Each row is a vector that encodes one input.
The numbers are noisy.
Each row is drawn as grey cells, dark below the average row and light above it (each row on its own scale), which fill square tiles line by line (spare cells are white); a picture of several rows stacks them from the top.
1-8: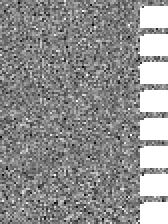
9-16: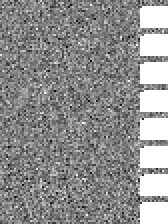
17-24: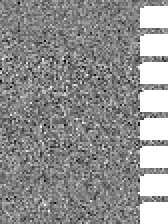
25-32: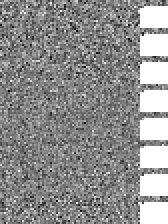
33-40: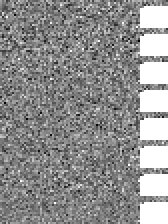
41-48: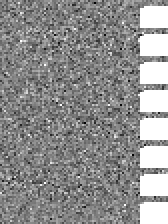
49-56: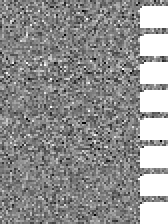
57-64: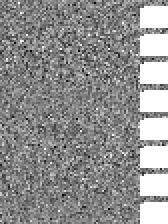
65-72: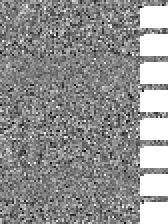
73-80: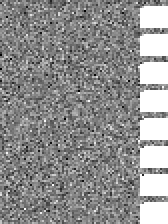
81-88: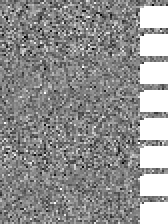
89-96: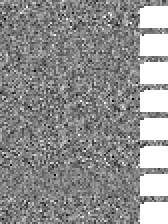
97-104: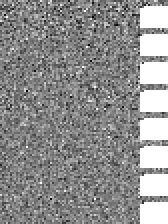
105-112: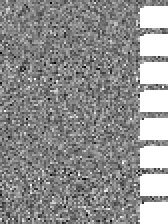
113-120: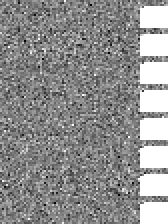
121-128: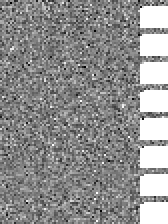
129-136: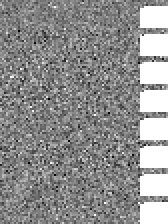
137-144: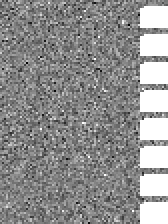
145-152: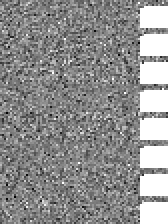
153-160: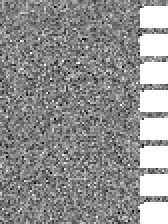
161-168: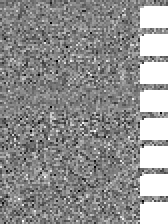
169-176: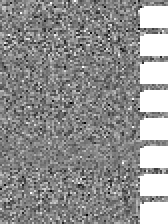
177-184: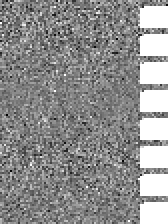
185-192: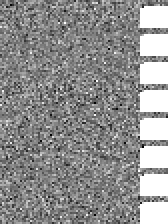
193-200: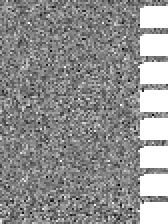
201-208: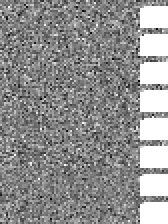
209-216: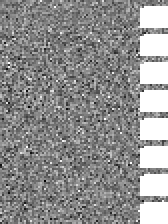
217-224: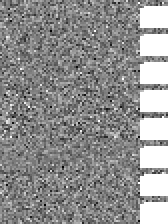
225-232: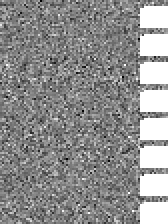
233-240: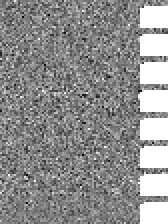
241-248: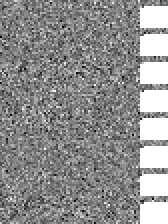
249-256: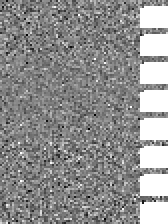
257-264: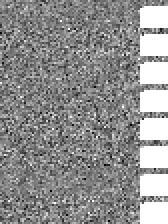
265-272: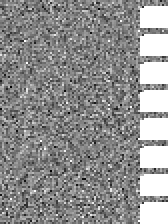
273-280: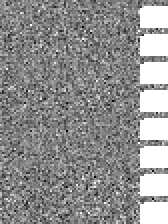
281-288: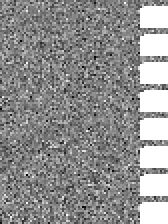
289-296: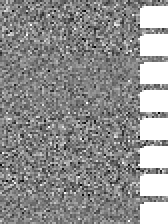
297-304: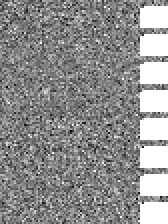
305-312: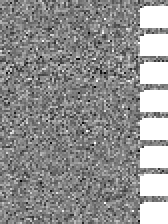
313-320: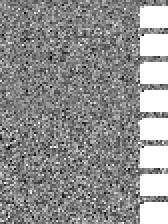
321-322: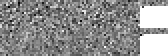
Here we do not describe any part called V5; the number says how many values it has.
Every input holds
a point on a 14-point line, together with either a point on an 11-point circle and a value of V5, or a node of an 11-node tree.
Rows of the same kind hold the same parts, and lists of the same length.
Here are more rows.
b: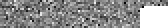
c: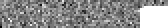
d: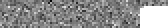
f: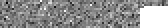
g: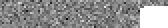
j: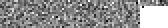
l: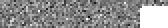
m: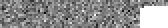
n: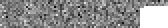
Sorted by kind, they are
b, d, g, j, m, n
c, f, l

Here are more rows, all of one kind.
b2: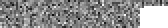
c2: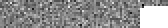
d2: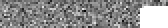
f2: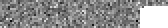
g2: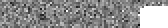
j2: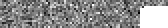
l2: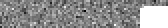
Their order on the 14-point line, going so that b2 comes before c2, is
l2, d2, g2, b2, f2, c2, j2.
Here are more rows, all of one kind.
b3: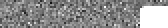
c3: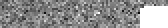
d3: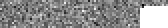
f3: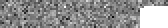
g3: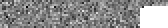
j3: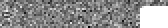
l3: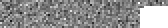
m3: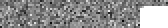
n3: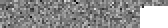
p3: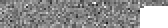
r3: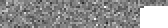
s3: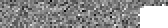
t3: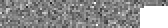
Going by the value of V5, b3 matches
c3, d3, m3 and n3.
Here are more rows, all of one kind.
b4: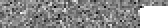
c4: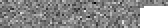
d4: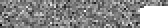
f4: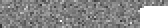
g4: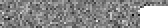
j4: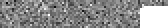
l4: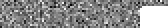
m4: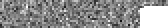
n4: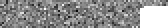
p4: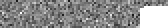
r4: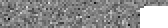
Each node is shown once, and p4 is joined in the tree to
g4 and l4.
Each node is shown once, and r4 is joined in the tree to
c4 and g4.
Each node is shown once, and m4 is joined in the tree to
d4, f4 and n4.
